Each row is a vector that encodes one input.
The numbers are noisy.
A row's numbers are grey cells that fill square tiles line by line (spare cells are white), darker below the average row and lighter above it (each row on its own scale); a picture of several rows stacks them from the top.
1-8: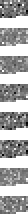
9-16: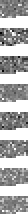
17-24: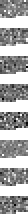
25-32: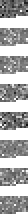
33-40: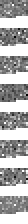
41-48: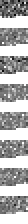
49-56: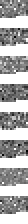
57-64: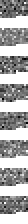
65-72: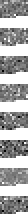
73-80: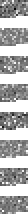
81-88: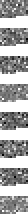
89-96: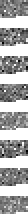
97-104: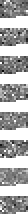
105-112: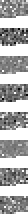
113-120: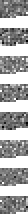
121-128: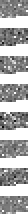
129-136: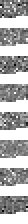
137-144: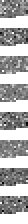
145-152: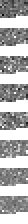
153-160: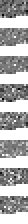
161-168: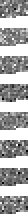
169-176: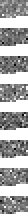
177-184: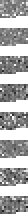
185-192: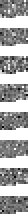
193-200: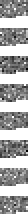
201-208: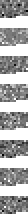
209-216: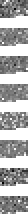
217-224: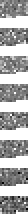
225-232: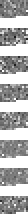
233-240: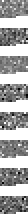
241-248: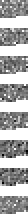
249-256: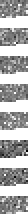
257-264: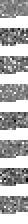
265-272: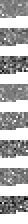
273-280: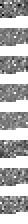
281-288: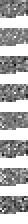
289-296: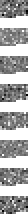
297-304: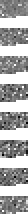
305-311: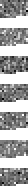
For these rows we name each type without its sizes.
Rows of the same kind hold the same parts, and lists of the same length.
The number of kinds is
3.
